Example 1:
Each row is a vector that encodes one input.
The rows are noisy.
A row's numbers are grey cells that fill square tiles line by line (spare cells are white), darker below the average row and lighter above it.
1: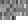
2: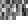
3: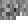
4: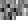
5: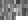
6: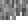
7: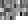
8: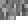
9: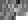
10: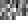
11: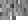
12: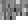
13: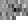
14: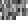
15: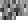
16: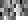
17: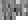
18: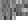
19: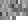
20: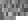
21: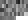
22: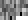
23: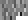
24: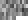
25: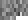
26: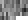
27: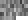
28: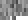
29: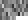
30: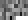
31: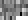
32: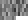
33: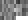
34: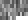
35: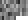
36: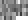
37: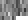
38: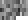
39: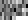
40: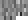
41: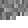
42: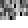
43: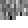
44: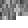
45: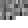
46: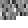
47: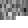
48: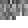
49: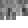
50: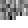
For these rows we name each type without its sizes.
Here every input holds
a point on a line, together with either a fixed value, or a node of a tree.
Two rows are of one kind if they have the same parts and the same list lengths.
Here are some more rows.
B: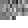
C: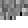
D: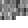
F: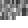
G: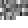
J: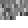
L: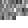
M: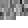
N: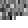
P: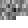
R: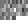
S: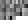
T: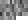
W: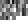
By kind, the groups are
B, D, F, L, M, P, R, T, W
C, G, J, N, S

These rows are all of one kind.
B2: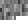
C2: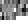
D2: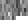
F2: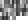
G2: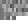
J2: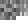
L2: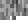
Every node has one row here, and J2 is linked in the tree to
G2.
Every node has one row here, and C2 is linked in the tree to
B2 and F2.
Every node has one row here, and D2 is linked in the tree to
L2.
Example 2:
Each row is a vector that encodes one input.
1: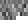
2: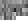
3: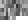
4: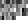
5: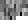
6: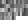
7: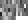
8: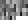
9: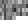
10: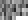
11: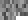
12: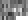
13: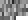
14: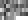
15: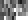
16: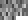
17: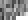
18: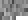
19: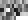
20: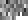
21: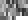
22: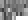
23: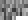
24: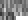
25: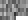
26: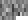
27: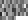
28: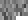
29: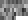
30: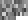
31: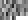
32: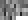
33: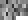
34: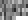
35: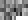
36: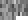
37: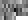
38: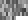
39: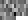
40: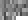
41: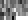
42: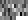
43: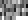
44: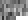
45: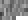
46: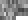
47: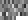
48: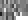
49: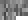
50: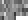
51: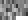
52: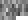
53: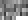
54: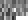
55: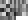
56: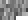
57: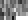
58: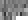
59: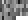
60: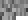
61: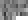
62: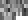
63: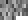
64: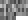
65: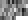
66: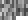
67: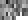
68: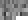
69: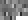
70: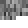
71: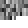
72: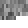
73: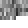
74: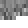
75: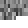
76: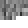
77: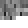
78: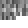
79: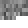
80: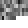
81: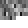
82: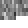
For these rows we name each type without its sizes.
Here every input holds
a node of a tree, together with either a point on a circle, or a fixed value.
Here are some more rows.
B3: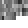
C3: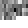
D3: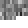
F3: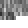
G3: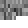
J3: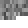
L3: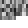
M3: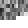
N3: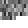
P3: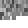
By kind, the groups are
B3, F3, L3, M3, P3
C3, D3, G3, J3, N3

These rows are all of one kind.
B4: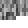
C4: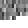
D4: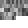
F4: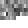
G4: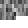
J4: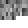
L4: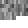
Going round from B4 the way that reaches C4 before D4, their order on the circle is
B4, C4, G4, D4, F4, J4, L4.
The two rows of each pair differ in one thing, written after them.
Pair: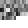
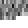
the place on the circle
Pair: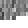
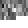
the place on the circle
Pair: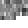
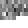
the node of the tree
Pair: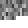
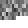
the node of the tree
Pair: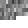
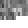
the place on the circle
